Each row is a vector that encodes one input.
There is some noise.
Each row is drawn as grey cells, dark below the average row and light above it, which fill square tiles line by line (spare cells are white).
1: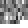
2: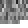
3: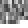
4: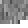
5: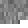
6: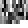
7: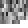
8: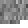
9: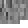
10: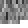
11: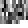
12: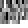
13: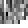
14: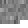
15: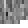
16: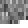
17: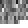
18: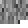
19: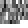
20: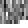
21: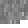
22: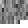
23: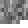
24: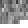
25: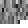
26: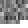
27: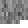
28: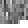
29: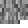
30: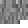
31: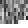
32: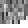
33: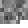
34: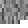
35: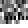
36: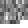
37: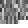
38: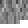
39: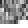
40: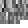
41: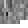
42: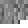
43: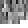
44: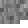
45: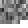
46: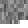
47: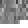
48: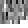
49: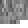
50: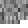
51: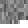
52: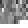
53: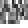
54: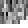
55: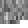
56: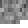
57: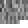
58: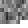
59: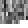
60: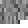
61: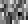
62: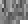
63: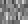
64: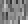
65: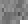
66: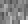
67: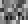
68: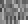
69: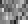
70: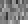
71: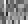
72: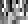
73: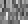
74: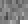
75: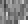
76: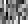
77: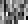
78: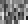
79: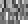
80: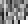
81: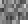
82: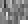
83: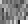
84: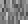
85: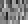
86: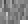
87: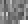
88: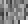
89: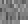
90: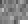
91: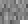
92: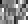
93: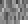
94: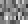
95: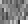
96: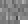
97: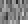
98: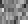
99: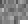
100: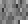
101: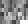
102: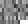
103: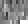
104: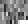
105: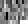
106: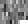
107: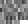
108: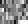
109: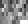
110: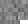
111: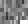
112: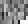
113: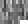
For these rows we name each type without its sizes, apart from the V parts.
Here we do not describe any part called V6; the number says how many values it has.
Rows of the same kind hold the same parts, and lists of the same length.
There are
3 kinds of row.
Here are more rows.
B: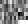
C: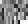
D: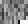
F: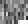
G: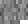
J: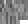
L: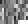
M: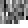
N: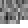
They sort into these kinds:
B
C, D, F, L, M, N
G, J

